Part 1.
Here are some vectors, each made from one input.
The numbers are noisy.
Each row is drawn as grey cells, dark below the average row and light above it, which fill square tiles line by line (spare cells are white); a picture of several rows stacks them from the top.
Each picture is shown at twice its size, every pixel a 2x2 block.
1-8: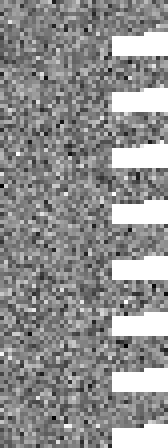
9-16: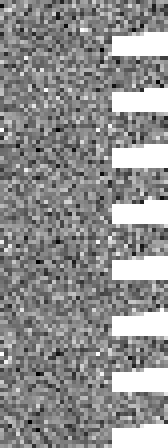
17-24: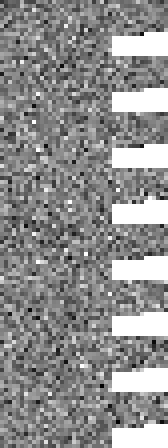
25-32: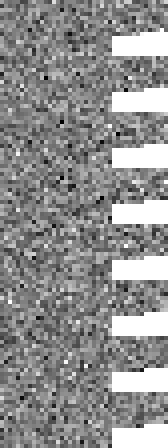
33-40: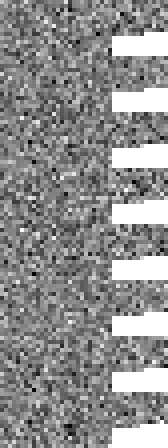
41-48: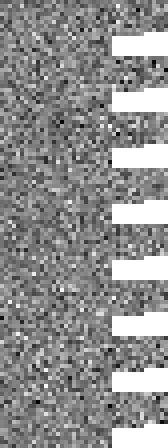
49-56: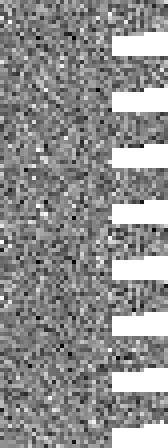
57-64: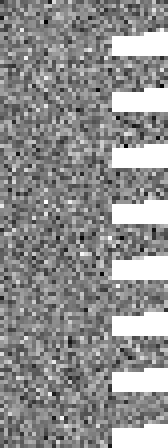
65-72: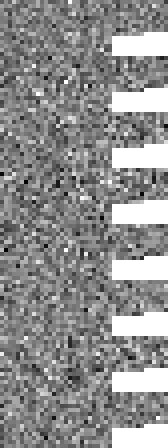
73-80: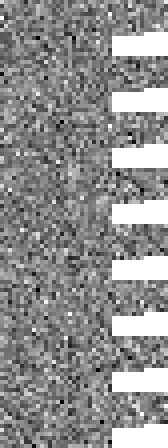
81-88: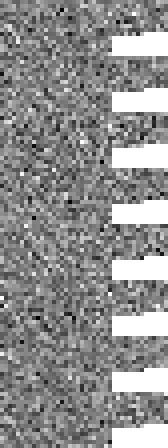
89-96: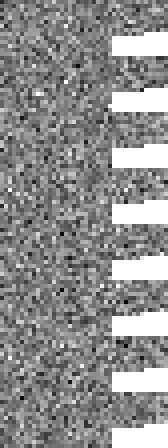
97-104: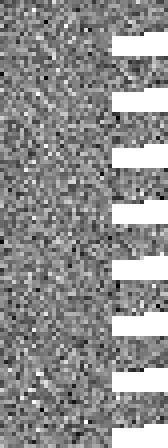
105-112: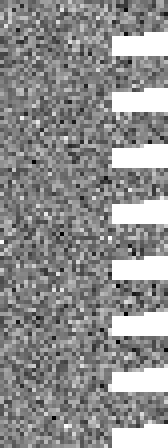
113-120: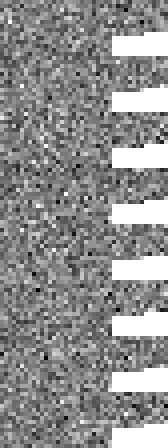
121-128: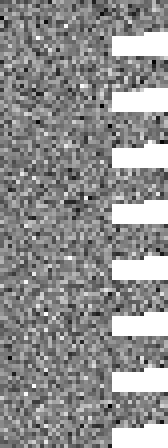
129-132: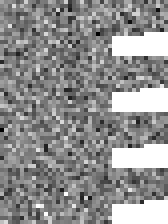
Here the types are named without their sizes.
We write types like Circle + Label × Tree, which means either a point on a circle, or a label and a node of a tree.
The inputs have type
(Circle + Line) × Tree.
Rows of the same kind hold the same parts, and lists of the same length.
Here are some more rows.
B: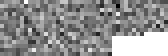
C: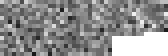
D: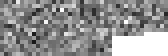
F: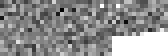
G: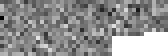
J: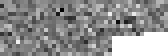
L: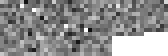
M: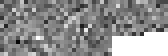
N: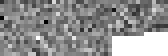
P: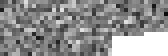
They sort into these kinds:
B, D, G, M, N, P
C, F, J, L

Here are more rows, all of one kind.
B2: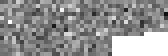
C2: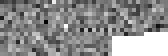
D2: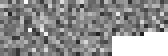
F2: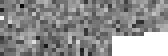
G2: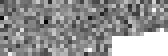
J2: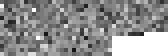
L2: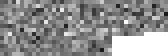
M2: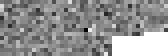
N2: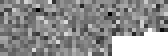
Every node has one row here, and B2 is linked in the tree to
F2 and L2.
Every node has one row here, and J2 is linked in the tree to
C2.
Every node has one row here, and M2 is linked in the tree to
F2, G2 and N2.
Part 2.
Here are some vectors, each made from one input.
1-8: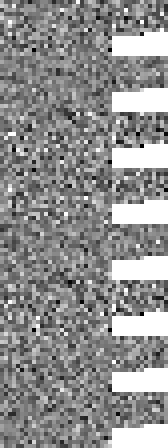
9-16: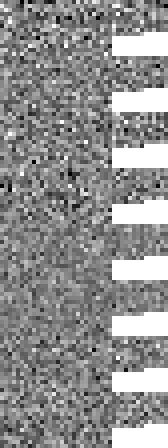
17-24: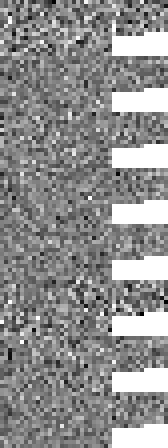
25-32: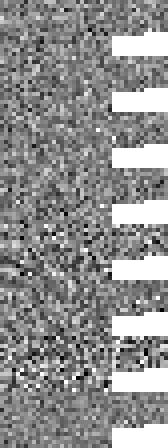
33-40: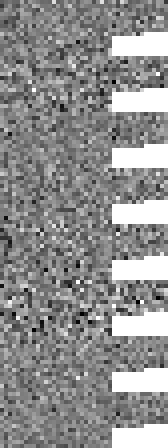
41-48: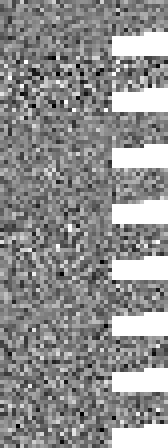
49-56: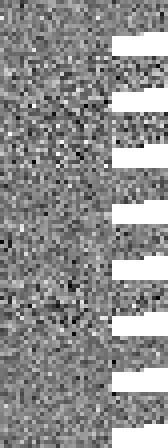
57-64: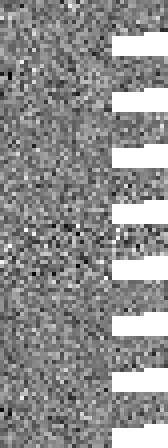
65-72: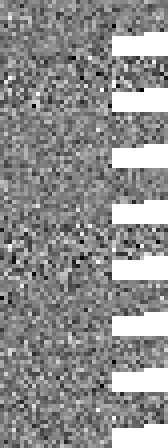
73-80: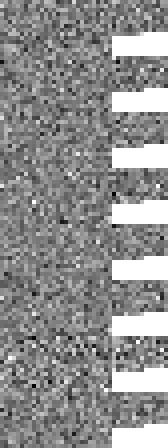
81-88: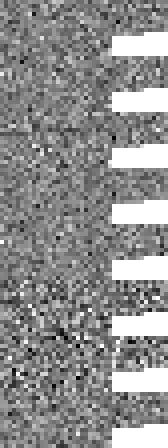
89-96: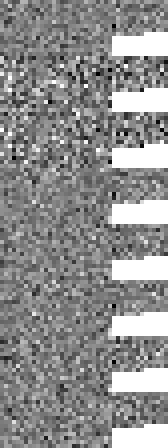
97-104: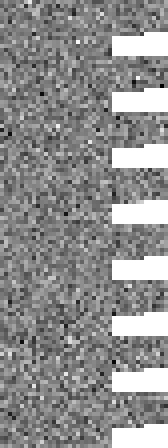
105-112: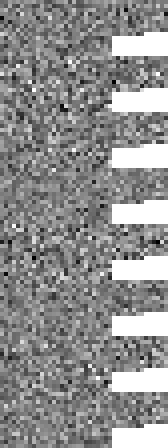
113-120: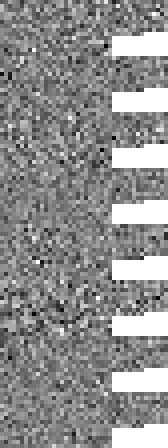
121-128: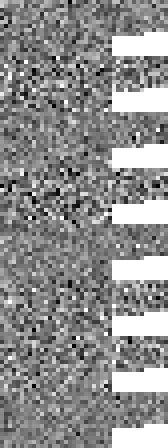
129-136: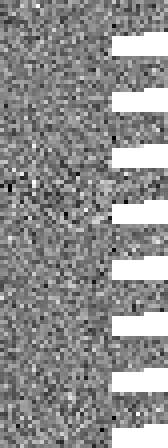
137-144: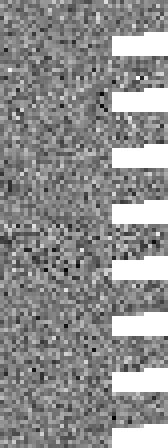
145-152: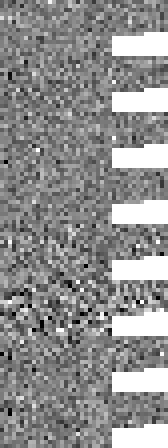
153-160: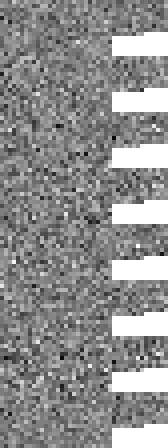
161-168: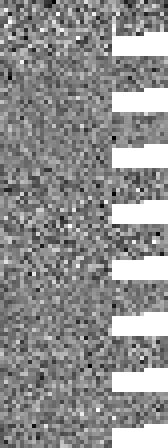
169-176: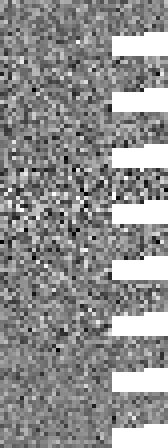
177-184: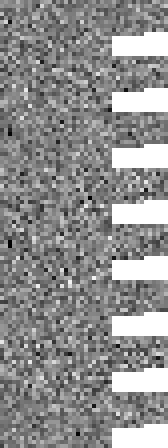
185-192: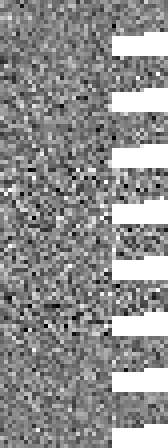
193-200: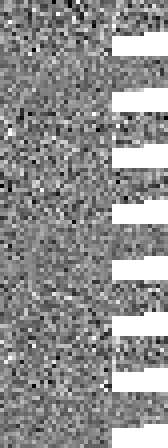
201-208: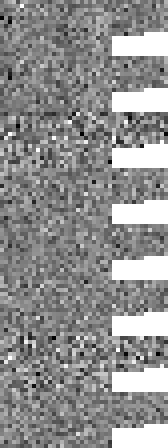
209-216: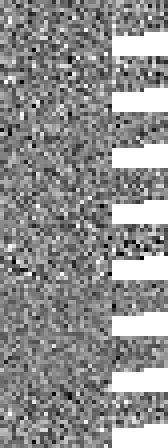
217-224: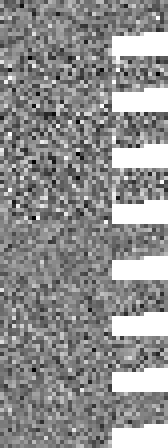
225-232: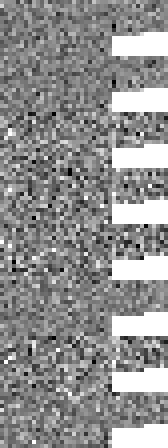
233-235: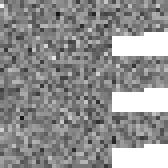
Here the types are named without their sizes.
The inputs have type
(Bool × Bool × Bool × Bool + Tree) × Line × Line.
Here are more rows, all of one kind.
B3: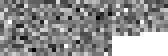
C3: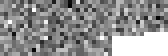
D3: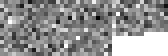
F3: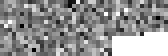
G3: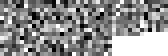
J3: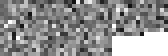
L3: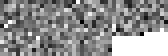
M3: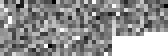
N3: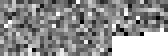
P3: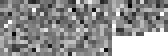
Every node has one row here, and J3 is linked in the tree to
F3 and L3.
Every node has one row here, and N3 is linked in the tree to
L3.
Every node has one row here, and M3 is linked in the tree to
D3.
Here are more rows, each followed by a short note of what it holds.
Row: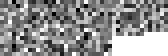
a point on each of two lines and a node of a tree
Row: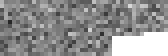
a point on each of two lines and four true/false values
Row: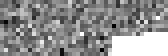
a point on each of two lines and four true/false values
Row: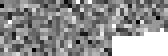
a point on each of two lines and a node of a tree
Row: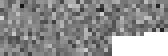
a point on each of two lines and four true/false values
